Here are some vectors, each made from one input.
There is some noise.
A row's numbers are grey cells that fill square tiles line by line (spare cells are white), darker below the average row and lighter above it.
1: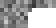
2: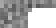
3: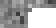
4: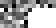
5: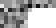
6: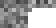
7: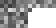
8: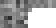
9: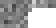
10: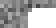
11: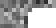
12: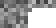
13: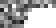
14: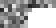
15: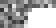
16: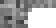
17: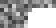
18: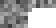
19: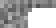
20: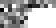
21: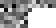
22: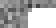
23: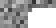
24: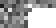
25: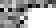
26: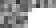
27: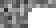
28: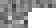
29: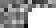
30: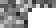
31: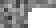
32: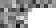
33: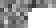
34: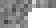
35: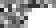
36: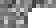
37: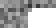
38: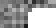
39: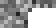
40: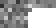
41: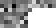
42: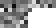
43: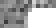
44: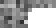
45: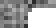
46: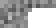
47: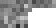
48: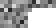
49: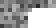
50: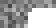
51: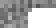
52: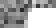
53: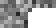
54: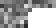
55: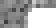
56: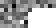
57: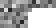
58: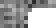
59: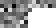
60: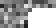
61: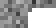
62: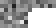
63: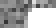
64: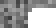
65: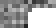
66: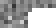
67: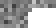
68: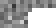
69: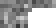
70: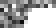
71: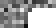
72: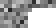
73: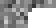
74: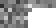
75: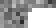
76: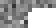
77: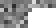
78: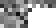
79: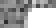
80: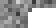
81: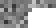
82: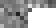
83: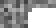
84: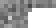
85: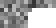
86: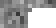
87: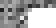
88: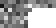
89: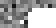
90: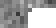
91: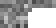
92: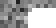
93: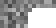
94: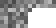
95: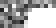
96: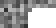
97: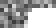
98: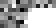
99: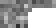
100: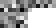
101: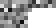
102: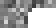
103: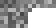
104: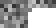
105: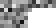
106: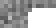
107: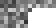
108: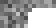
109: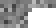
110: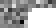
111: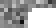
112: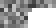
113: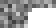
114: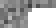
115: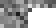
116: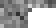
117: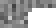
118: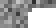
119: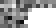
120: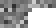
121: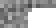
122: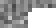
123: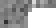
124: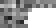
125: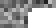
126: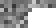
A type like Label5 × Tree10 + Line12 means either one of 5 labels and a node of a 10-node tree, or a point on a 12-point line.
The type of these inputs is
Bool × Label7.
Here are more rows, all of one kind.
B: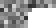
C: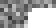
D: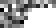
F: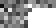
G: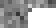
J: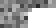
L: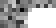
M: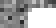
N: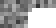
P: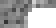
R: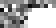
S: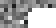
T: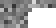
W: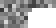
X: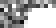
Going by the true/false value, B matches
J, R, S and W.
